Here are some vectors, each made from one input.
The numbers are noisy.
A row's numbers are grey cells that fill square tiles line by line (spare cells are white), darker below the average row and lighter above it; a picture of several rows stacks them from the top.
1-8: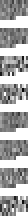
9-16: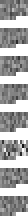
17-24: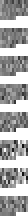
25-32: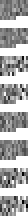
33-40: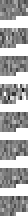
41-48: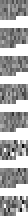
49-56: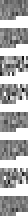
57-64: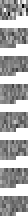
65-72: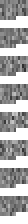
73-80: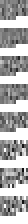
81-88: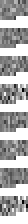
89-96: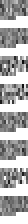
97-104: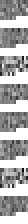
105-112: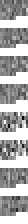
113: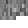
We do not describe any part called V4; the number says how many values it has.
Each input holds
either a point on a 6-point circle, a true/false value and a value of V4, or a fixed value, or a point on each of two 3-point lines.
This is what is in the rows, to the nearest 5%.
About 75% of them hold a point on a 6-point circle, a true/false value and a value of V4. About 5% of them hold a fixed value. The rest hold a point on each of two 3-point lines.
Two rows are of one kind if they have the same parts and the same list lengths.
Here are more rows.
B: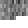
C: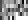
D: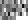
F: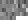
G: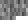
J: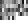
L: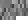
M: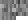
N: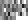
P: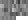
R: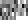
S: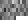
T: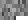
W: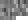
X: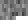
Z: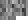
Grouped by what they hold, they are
B, F, G, L, M, P, S, T, W, X, Z
C, J
D, N, R

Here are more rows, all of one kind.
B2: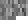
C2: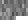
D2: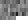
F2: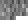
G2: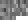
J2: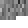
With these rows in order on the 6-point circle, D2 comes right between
C2 and J2.
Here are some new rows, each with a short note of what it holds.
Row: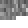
a point on a 6-point circle, a true/false value and a value of V4
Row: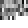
a fixed value
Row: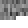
a point on a 6-point circle, a true/false value and a value of V4
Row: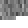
a point on a 6-point circle, a true/false value and a value of V4
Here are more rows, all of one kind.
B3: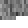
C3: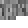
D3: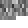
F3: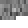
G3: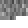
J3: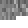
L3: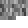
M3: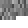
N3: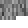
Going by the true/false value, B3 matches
F3, G3 and J3.
